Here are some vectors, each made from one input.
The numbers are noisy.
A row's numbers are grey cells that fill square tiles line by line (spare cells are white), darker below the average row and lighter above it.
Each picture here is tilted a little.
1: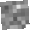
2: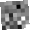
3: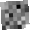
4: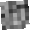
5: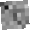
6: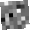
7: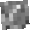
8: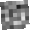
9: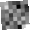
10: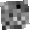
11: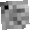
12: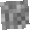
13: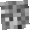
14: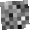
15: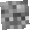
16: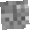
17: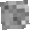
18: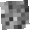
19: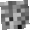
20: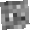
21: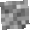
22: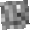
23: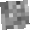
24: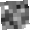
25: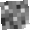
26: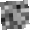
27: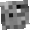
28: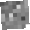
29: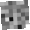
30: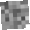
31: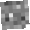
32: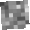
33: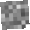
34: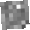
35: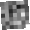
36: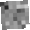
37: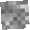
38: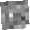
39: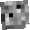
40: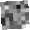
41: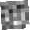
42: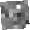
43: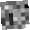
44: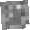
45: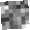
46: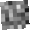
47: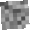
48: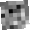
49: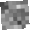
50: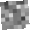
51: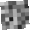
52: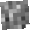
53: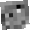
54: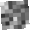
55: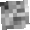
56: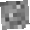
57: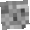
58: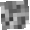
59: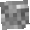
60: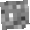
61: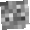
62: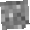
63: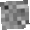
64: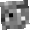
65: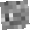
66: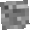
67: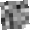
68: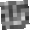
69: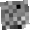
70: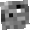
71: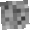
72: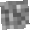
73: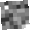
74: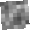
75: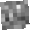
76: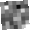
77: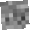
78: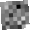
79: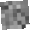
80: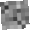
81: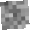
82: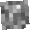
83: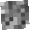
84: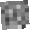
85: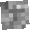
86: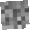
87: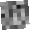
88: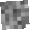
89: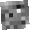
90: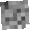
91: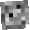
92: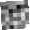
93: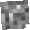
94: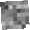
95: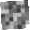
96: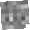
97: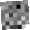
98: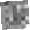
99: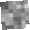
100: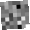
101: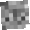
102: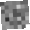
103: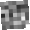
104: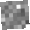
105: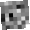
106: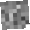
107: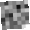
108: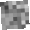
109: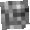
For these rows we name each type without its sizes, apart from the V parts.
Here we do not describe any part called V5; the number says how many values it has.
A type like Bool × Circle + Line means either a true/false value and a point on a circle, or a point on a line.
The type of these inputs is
Bool × (Line + V5).
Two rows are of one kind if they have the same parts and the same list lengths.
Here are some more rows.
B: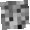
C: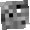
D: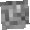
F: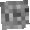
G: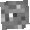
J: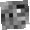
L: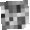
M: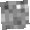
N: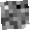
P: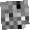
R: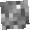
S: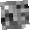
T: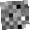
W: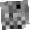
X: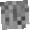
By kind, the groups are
B, C, J, L, N, P, S, T, W
D, F, G, M, R, X

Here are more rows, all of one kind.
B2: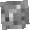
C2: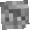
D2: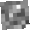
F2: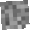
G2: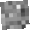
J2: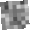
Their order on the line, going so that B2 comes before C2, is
B2, D2, G2, J2, C2, F2.
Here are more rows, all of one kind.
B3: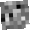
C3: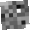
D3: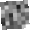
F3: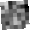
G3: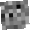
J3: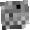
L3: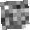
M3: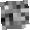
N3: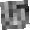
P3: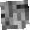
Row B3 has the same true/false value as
D3, L3 and M3.
